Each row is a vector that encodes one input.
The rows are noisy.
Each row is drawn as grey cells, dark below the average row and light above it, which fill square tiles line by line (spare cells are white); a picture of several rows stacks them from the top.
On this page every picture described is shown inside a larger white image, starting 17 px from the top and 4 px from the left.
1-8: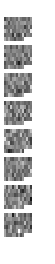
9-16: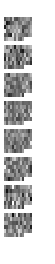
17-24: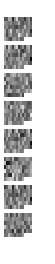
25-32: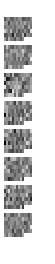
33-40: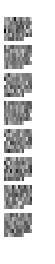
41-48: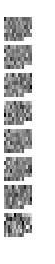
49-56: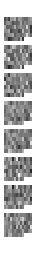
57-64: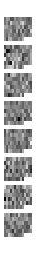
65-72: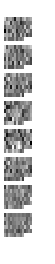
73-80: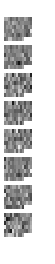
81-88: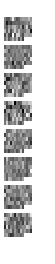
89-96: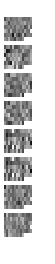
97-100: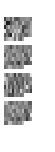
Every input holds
one of 4 labels, together with a list of up to two items, each a point on a 5-point line and a true/false value.
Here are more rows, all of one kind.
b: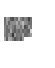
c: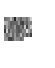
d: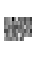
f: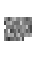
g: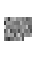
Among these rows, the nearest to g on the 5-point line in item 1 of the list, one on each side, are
c and f.
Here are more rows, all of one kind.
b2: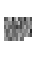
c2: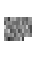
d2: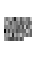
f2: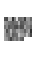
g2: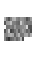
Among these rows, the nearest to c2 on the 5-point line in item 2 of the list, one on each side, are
b2 and d2.
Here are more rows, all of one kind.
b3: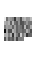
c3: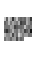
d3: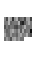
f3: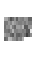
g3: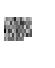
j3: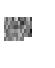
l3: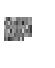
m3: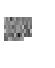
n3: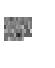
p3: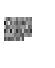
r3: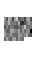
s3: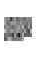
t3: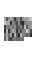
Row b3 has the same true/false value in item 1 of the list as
c3, f3, g3 and p3.
